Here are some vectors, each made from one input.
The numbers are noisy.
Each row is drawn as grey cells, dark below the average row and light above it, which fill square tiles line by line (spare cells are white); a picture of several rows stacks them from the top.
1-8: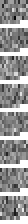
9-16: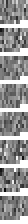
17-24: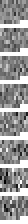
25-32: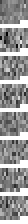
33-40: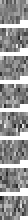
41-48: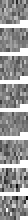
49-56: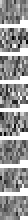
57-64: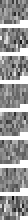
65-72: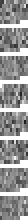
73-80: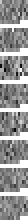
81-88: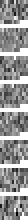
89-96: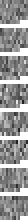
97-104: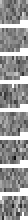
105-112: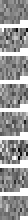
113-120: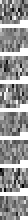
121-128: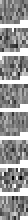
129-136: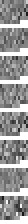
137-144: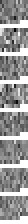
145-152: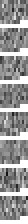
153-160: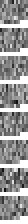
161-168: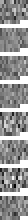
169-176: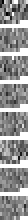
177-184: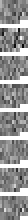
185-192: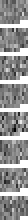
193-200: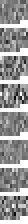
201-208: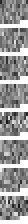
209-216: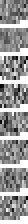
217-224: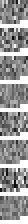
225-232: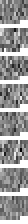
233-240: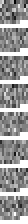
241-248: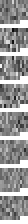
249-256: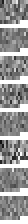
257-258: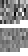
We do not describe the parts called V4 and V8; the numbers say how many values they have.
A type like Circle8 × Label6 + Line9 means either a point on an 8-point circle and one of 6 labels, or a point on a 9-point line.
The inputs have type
(Bool × Circle5 + V8) × V4.
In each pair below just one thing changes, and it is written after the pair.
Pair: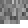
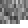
the true/false value
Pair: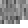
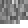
the value of V4
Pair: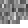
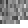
the place on the 5-point circle
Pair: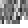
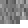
the true/false value
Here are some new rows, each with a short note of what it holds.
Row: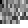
a point on a 5-point circle, a true/false value and a value of V4
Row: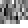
a value of V4 and a value of V8
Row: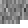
a value of V4 and a value of V8
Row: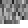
a point on a 5-point circle, a true/false value and a value of V4
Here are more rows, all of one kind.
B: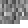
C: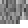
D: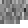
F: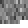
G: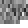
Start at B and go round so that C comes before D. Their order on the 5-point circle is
B, C, F, D, G.
